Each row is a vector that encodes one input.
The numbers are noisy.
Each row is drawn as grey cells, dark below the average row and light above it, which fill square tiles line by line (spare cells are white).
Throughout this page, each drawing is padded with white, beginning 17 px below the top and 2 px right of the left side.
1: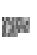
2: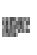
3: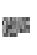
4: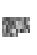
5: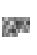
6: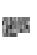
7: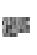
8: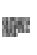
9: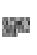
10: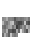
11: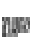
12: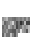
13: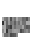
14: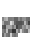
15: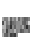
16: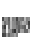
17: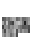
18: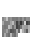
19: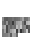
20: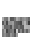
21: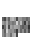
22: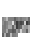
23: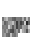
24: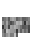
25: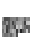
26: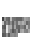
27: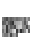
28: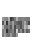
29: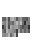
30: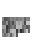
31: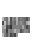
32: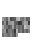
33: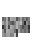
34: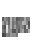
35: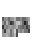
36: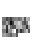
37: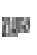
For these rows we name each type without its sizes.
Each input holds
a point on a circle.
